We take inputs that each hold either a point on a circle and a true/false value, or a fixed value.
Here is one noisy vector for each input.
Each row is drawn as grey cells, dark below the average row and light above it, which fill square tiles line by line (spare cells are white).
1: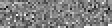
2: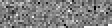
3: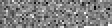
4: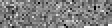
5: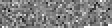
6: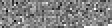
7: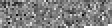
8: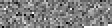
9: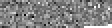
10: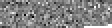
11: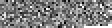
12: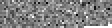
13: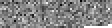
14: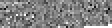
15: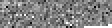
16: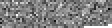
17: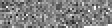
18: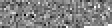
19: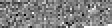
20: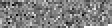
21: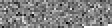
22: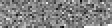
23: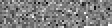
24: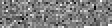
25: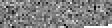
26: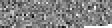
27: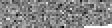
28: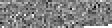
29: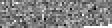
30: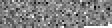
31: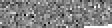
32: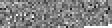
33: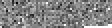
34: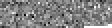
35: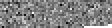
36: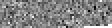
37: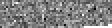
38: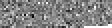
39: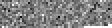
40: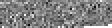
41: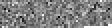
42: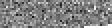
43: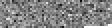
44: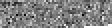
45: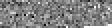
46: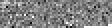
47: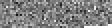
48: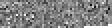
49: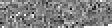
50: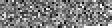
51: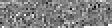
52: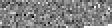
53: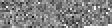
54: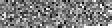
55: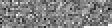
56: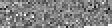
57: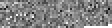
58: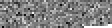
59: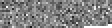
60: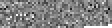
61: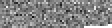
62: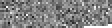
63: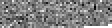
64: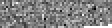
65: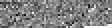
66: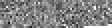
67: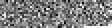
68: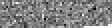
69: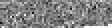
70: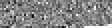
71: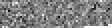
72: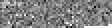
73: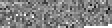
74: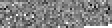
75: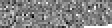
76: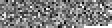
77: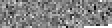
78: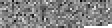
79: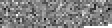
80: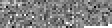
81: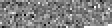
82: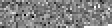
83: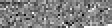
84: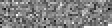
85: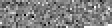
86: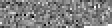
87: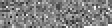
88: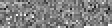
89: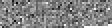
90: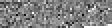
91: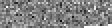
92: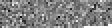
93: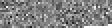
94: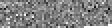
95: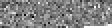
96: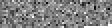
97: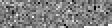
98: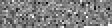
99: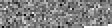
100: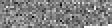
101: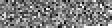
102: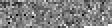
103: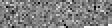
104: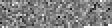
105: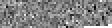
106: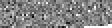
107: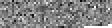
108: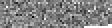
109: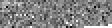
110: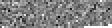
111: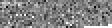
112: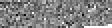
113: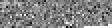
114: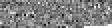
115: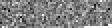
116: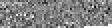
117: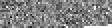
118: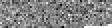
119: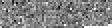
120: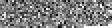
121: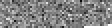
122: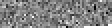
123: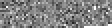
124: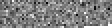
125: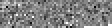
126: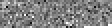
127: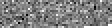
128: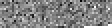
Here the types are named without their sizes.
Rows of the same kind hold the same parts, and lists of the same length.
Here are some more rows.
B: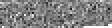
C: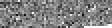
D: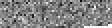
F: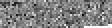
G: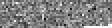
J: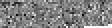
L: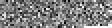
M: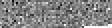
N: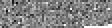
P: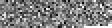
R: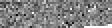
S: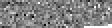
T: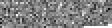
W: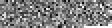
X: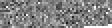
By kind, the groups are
B, C, D, F, G, J, M, N, R, S, T, X
L, P, W

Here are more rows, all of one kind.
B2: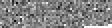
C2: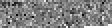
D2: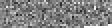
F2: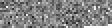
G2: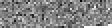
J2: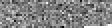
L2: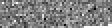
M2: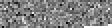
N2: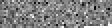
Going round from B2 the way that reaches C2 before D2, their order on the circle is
B2, G2, M2, N2, C2, L2, F2, D2, J2.
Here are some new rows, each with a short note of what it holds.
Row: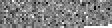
a point on a circle and a true/false value
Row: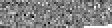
a point on a circle and a true/false value
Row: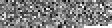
a fixed value
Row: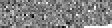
a point on a circle and a true/false value
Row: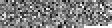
a fixed value
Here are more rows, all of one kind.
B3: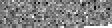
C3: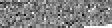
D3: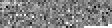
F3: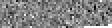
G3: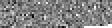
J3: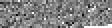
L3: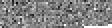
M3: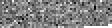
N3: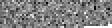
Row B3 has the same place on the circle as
C3, J3 and N3.
